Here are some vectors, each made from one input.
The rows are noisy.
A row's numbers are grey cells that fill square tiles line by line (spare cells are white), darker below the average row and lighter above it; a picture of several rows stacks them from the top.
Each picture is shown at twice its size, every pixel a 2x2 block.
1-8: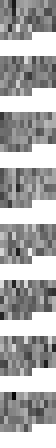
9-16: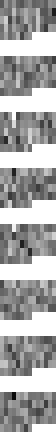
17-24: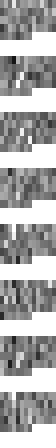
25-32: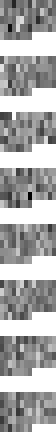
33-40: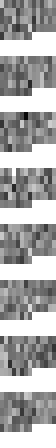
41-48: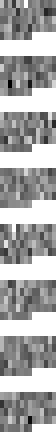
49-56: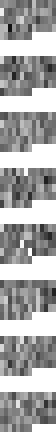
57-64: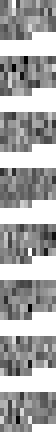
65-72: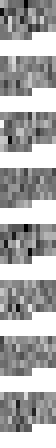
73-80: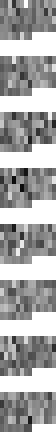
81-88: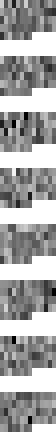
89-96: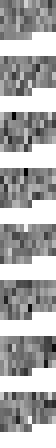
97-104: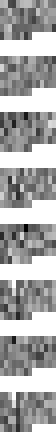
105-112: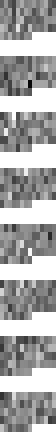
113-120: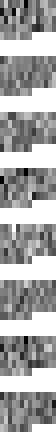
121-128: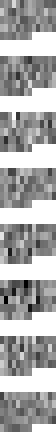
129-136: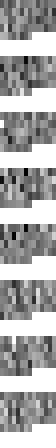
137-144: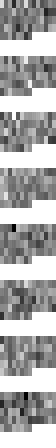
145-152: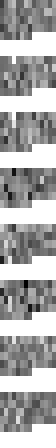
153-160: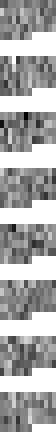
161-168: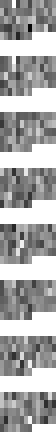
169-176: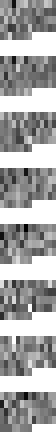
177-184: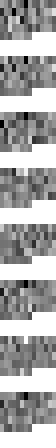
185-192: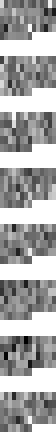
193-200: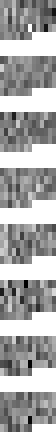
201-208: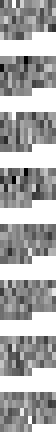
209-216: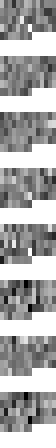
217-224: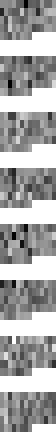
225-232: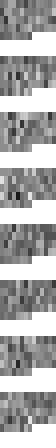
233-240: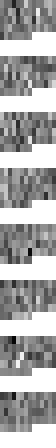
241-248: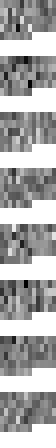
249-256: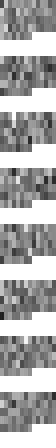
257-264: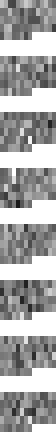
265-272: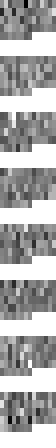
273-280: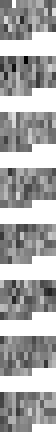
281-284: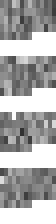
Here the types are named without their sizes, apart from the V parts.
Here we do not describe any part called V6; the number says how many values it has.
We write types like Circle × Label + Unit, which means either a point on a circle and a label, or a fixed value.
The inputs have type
(Line + Tree) × (Line + V6).
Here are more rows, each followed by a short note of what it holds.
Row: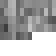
a point on a line and a value of V6
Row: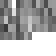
a point on a line and a value of V6
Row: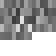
a node of a tree and a value of V6
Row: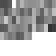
a point on each of two lines
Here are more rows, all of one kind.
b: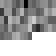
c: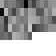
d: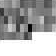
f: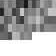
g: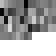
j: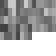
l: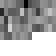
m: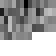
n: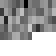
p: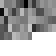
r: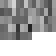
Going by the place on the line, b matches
c, l, n and p.
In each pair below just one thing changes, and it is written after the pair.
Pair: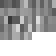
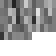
the node of the tree
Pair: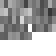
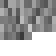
the value of V6
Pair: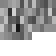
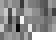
the value of V6
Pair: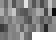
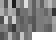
the node of the tree
